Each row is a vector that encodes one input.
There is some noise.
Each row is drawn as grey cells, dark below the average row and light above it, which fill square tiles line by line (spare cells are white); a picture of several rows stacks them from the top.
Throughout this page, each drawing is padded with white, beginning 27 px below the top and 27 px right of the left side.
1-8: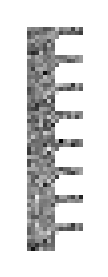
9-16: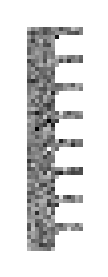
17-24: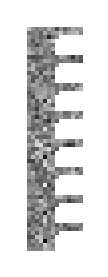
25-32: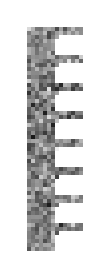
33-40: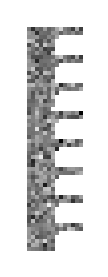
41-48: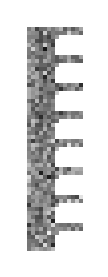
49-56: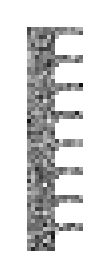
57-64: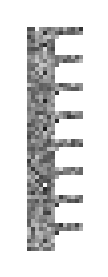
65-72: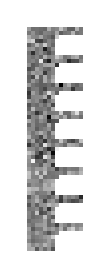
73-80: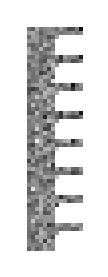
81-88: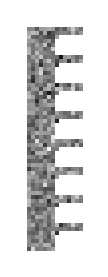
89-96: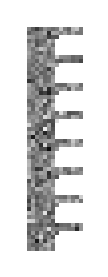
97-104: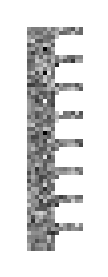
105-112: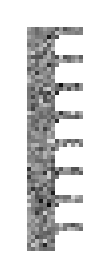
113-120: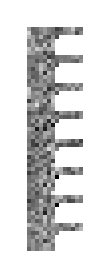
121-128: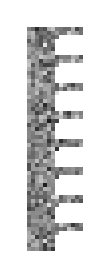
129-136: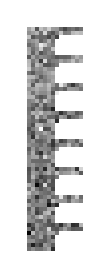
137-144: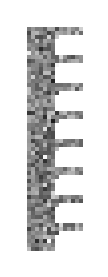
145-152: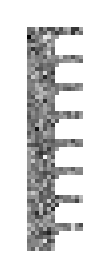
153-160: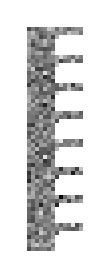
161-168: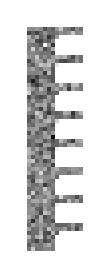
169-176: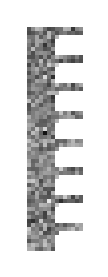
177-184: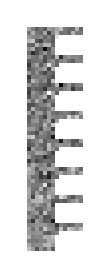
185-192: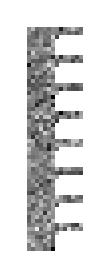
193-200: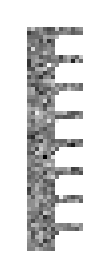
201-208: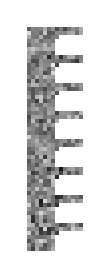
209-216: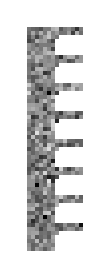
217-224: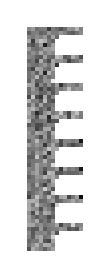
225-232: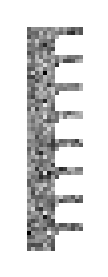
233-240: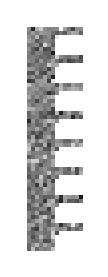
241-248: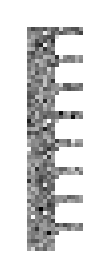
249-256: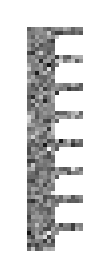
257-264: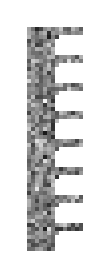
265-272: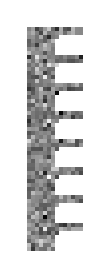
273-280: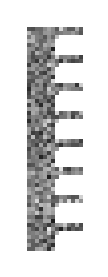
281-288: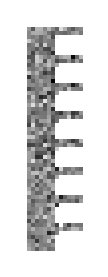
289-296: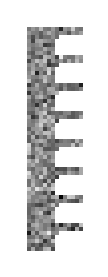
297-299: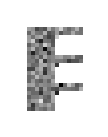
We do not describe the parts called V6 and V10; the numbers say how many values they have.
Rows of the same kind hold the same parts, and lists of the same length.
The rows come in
2 kinds.
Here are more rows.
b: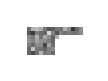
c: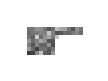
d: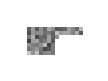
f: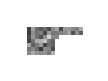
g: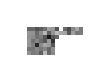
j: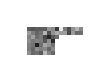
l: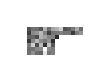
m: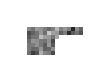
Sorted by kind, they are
b, c, d, f, m
g, j, l

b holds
a point on a 7-point line, a true/false value, a value of V6 and a value of V10.
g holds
a point on a 7-point line, a node of an 11-node tree, a true/false value and a value of V6.
